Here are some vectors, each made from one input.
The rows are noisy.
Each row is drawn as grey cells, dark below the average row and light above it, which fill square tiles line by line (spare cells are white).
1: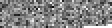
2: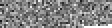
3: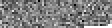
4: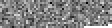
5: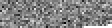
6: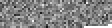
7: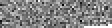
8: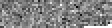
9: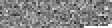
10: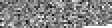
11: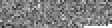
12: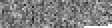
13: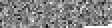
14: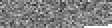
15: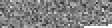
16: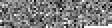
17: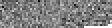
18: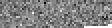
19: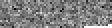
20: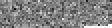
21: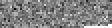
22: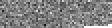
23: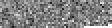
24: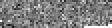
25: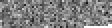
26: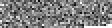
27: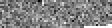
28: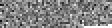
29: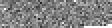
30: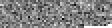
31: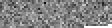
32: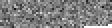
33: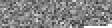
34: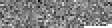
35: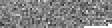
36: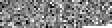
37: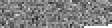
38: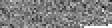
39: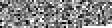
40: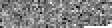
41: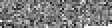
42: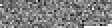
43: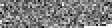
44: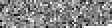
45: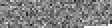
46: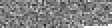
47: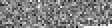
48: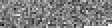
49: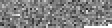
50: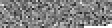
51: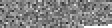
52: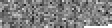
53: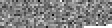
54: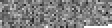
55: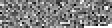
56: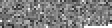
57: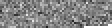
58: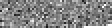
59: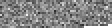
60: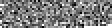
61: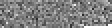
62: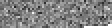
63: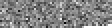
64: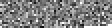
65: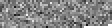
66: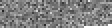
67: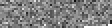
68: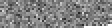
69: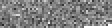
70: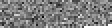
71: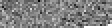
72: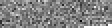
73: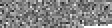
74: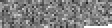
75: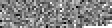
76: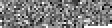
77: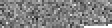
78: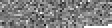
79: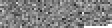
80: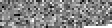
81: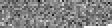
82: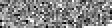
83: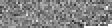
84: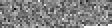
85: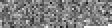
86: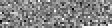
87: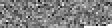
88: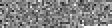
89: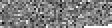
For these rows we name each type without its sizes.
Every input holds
either a point on a circle, or a point on a line and a node of a tree.
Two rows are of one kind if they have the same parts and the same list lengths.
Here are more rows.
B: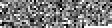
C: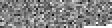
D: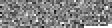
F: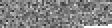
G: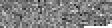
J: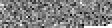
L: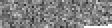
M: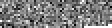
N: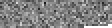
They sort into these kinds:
B, F, L, M
C, D, G, J, N

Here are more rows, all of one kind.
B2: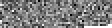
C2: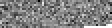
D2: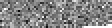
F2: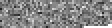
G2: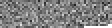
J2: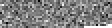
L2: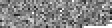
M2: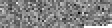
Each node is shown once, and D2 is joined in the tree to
J2, L2 and M2.
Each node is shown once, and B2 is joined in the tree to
M2.
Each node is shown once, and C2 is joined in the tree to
J2.
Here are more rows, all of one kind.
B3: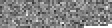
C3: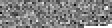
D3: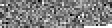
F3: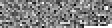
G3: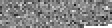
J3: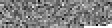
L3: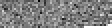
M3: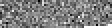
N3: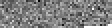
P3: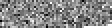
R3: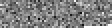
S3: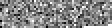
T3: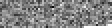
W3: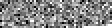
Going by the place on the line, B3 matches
D3, N3 and R3.
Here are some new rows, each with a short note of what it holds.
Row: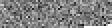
a point on a line and a node of a tree
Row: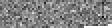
a point on a line and a node of a tree
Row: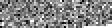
a point on a line and a node of a tree
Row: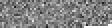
a point on a line and a node of a tree
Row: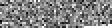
a point on a circle
